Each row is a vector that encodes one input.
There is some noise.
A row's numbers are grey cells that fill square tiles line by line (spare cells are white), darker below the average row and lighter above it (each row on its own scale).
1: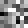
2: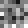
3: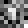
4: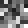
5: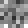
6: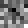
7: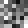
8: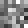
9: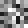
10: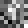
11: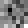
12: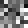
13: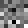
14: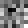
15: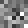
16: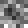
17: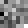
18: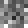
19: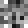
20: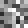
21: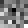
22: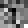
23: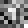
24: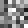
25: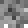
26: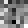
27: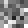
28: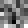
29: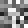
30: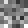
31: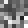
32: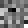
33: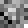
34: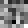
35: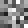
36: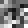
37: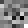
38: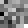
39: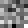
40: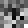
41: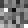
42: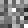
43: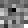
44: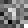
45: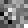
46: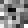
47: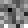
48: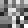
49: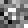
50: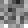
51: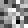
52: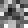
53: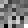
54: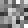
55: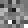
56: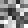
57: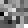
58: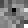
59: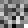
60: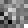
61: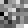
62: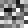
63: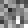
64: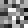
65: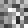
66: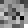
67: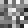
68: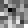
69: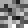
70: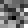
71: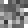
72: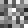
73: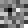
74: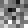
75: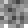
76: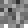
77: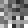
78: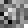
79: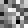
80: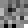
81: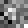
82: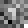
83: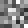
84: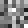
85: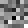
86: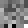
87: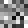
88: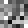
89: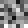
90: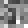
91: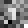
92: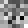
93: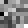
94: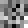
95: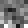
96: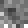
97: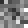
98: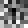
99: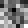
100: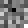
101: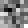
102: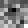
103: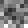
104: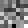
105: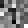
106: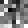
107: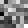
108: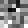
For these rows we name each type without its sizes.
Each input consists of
either a point on a line, or a node of each of two trees.
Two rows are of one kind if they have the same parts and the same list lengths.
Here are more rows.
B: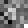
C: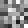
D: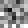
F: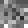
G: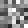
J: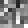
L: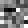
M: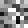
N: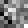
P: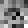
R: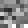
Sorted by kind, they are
B, C, G, M, N
D, F, J, L, P, R

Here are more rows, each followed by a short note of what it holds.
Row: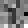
a node of each of two trees
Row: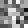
a point on a line
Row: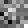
a point on a line
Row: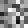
a point on a line
